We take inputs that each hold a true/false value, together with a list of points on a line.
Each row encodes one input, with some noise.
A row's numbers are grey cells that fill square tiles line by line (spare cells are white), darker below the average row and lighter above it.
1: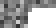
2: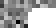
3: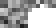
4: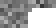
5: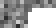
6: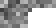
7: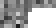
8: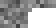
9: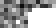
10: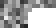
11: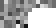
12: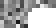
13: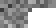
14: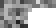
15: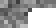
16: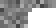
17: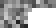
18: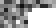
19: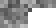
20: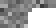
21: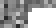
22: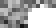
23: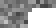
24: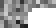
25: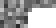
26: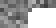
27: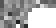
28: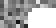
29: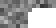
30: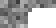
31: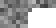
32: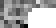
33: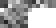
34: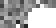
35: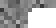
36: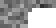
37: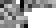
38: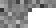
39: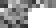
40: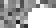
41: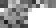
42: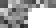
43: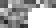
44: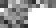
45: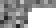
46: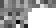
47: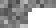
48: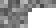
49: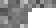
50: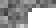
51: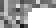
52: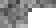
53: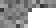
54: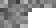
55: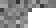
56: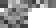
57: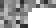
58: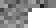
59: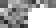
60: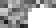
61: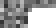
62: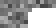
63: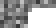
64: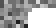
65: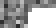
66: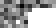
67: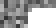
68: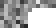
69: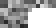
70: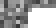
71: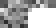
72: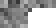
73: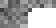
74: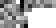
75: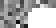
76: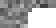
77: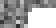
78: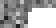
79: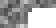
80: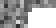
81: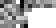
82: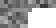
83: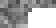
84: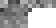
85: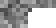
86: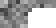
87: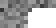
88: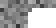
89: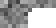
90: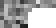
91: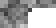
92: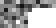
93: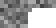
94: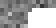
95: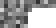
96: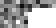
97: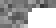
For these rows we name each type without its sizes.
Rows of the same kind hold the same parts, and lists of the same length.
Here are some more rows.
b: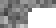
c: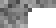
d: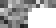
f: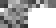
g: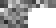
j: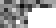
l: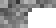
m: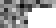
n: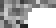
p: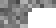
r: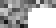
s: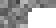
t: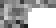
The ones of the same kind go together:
b, c, l, p, s
d, f, g, r
j, m
n, t

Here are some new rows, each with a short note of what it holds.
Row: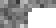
a true/false value, together with a list of two items
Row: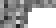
a true/false value, together with a list of one item
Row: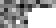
a true/false value, together with the empty list
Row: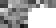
a true/false value, together with a list of one item
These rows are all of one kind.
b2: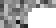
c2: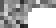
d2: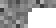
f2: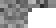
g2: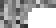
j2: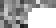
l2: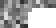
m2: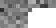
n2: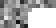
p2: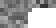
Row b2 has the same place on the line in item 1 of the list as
c2 and f2.
